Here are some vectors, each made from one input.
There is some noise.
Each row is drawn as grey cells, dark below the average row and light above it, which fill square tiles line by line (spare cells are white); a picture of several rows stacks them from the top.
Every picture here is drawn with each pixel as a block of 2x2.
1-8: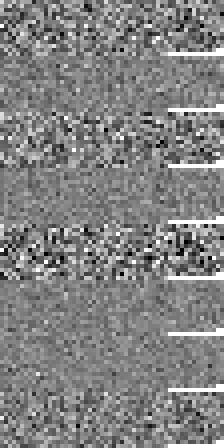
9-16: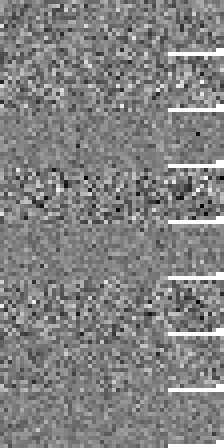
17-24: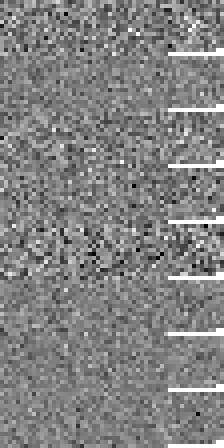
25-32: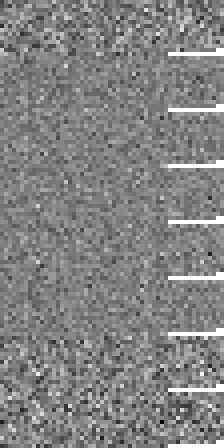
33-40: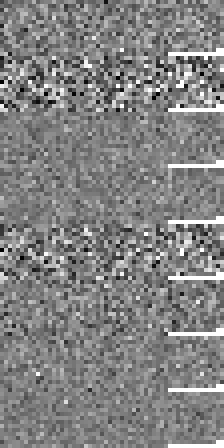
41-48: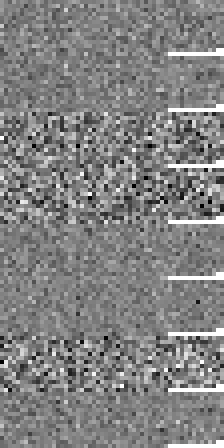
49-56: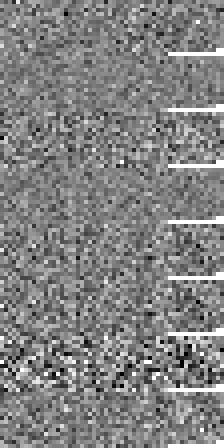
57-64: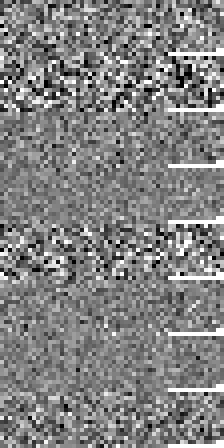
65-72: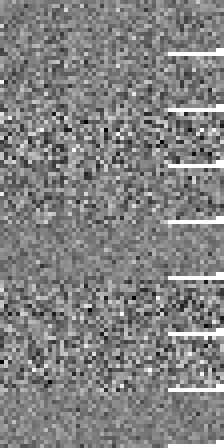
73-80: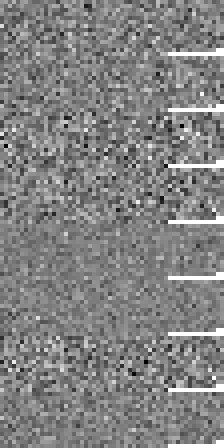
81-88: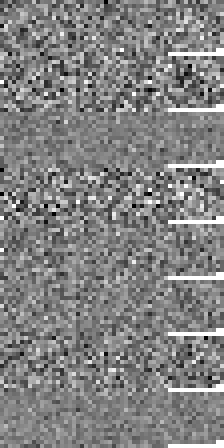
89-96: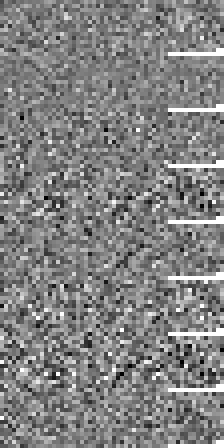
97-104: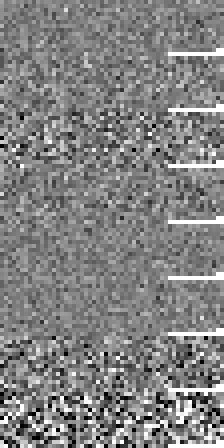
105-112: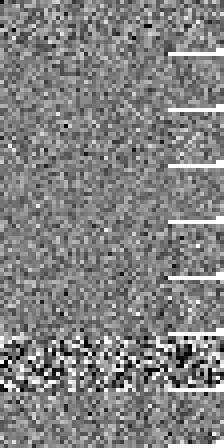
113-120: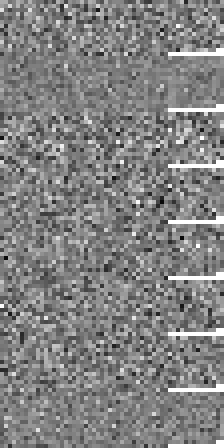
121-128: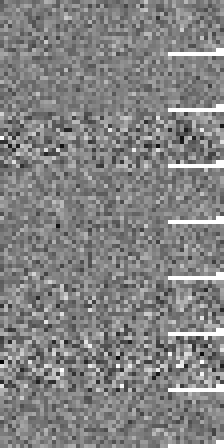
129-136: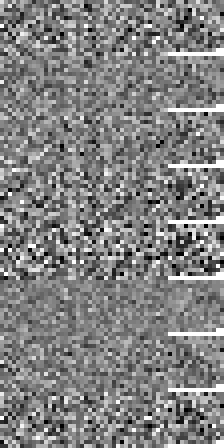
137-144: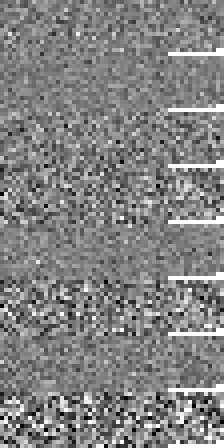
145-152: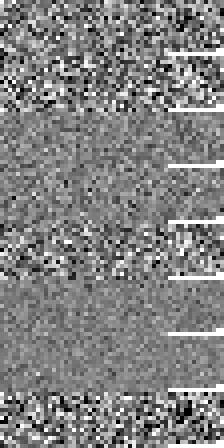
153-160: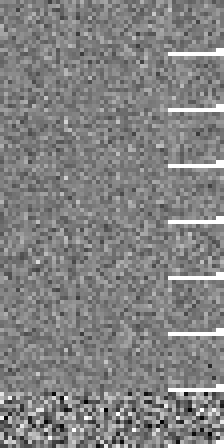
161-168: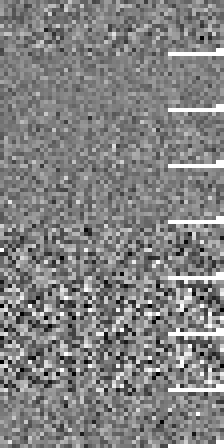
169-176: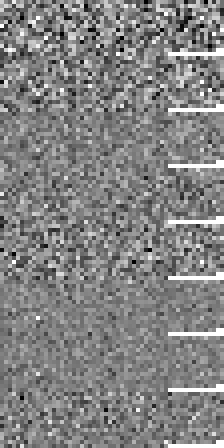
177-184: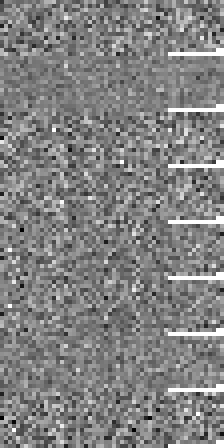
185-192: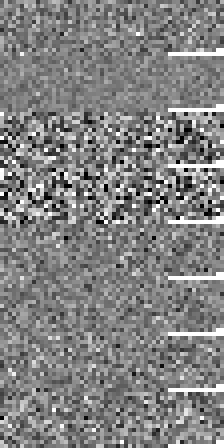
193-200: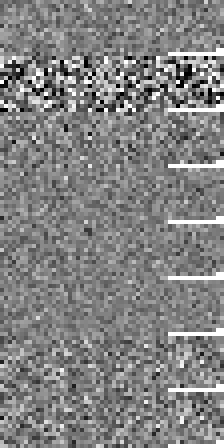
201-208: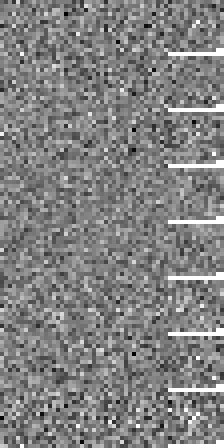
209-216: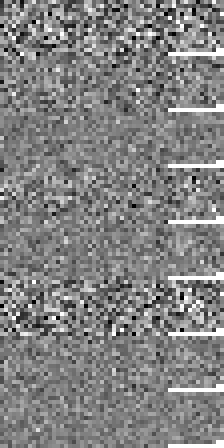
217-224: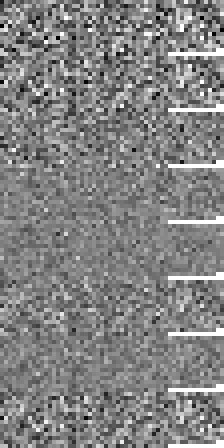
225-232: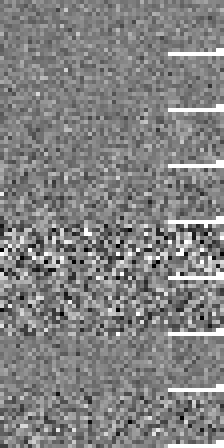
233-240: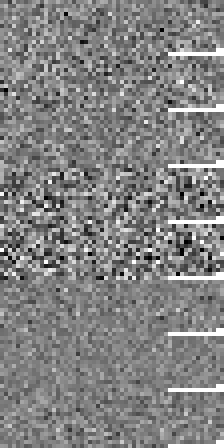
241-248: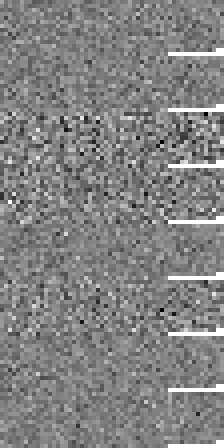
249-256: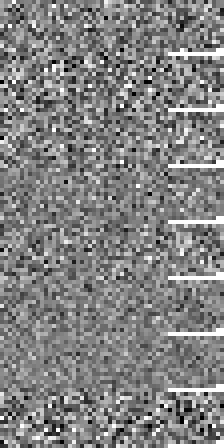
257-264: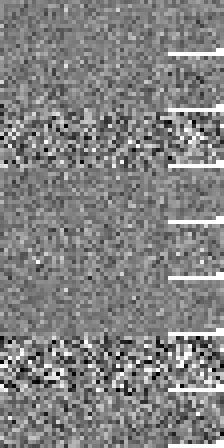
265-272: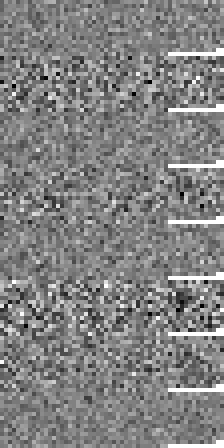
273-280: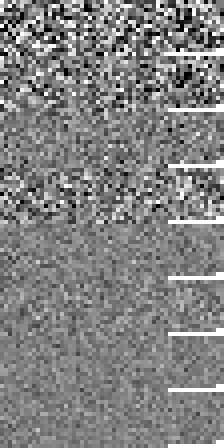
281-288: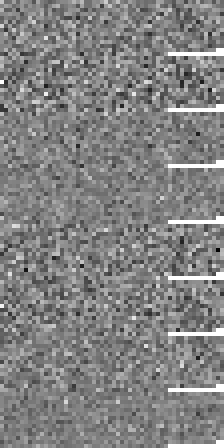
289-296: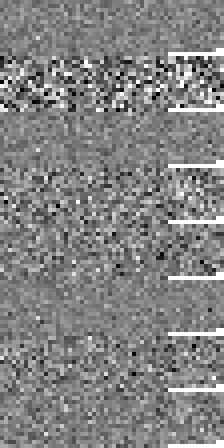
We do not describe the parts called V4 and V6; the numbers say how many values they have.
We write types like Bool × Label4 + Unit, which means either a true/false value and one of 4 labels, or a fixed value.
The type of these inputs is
(Bool × Bool × Bool × Bool + V6) × V4 + Label8 × Label12.
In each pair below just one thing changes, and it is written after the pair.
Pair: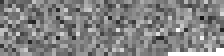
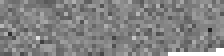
the value of V4
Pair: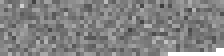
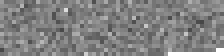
the value of V4
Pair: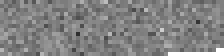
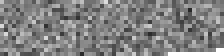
one of the four true/false values
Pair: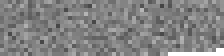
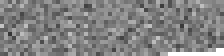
one of the four true/false values
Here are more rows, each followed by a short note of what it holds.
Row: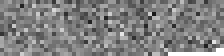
one of 8 labels and one of 12 labels
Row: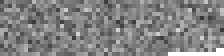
four true/false values and a value of V4
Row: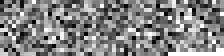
one of 8 labels and one of 12 labels
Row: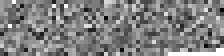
one of 8 labels and one of 12 labels
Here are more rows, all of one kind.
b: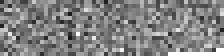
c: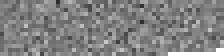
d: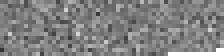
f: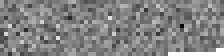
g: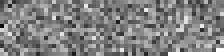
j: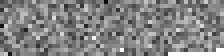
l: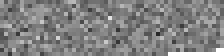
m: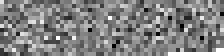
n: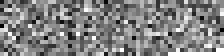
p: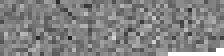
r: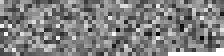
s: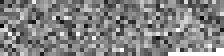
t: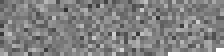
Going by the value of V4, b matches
d, n and s.
